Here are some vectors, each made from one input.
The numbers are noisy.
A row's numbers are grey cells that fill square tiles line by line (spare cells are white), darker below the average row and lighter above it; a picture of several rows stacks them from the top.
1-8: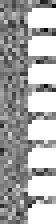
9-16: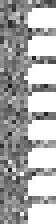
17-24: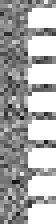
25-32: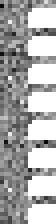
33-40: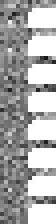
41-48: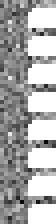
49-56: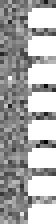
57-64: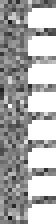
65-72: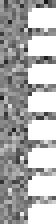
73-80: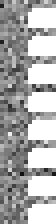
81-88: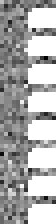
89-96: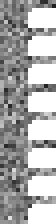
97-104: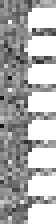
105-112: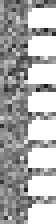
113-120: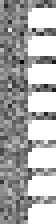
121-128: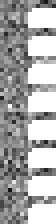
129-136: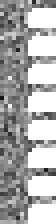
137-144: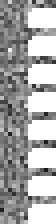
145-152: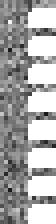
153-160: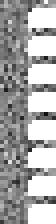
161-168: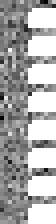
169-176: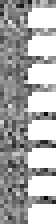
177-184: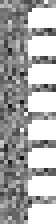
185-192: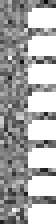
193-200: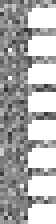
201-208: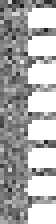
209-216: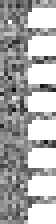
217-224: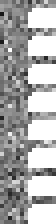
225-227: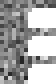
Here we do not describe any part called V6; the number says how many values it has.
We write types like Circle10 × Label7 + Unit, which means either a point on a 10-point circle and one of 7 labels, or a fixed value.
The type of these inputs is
Bool × V6 × V6 + Line8 × Tree9.
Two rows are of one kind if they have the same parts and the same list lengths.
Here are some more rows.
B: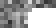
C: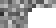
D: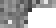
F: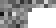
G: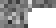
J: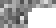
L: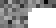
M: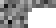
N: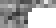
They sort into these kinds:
B, G, L, M
C, D, F, J, N

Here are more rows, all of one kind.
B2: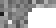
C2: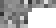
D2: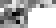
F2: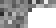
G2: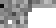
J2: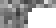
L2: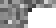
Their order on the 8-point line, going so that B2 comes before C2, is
G2, B2, F2, L2, C2, J2, D2.
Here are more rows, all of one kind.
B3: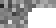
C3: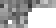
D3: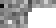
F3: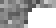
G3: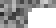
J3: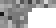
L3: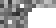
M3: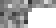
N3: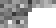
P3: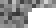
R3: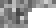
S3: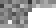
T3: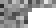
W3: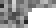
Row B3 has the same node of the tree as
G3, L3, P3 and W3.
